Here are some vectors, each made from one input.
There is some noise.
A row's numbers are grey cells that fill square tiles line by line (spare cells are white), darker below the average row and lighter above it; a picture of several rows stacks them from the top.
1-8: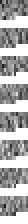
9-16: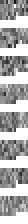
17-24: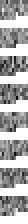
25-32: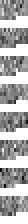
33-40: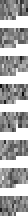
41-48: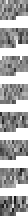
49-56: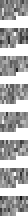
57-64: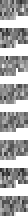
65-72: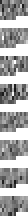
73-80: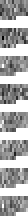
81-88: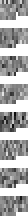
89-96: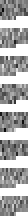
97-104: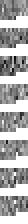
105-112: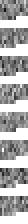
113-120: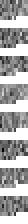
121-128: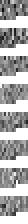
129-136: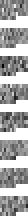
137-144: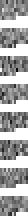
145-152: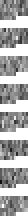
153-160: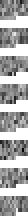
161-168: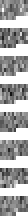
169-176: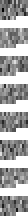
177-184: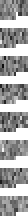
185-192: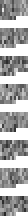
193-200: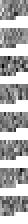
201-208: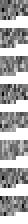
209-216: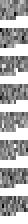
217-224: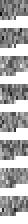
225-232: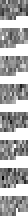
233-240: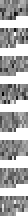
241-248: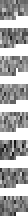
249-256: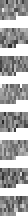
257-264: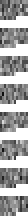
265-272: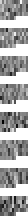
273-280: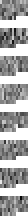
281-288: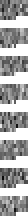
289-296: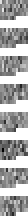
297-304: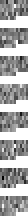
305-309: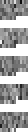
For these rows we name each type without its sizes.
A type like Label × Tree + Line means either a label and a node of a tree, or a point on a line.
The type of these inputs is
List(Line).
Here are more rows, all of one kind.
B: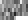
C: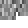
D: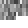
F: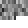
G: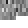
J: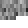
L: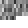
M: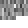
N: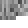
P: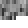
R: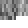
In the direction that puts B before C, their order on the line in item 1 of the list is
F, P, R, J, N, L, B, D, C, G, M.
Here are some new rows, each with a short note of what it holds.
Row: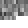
a list of two items
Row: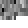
a list of three items
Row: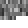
a list of two items
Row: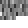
a list of one item
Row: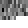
a list of one item
